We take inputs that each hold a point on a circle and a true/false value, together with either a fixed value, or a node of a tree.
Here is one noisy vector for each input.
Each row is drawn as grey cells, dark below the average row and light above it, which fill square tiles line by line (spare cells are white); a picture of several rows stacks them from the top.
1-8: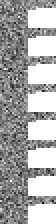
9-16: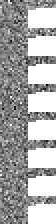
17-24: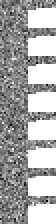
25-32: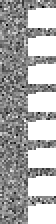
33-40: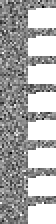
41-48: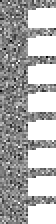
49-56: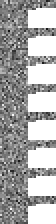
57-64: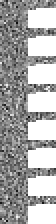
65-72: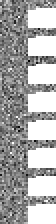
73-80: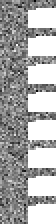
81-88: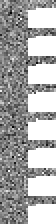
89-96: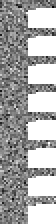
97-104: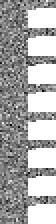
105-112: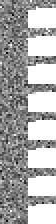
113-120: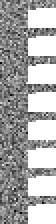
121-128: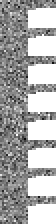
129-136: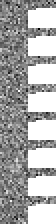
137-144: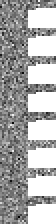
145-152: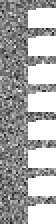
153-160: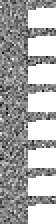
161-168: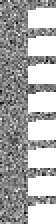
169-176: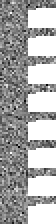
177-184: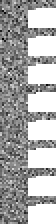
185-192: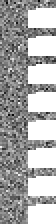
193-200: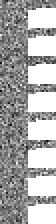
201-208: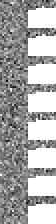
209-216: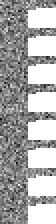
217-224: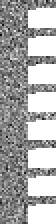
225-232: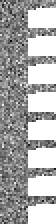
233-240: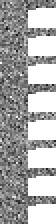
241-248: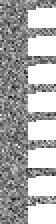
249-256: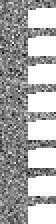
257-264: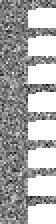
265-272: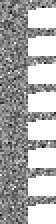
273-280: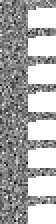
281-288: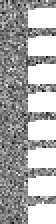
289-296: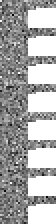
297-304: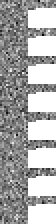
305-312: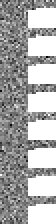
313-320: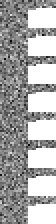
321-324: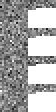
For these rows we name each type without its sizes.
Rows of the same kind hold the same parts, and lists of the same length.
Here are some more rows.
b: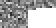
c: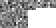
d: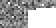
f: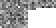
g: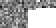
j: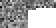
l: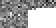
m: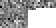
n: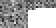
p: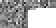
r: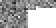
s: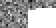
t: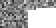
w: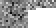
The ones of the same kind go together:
b, d, f, j, m, n
c, g, l, p, r, s, t, w

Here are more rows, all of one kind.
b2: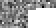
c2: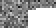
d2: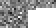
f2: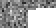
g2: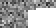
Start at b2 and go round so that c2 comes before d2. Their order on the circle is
b2, g2, c2, f2, d2.
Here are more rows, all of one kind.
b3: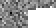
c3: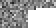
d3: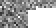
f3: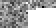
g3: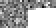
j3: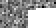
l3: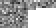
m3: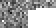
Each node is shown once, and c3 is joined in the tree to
g3, l3 and m3.
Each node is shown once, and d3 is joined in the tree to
b3.
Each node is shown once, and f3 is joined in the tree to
j3.
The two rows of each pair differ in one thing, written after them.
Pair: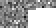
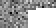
the true/false value
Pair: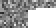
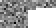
the place on the circle
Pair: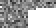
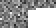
the true/false value
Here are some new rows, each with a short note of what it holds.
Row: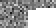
a point on a circle and a true/false value
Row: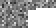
a point on a circle, a node of a tree and a true/false value
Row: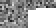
a point on a circle and a true/false value
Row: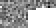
a point on a circle and a true/false value
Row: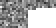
a point on a circle and a true/false value
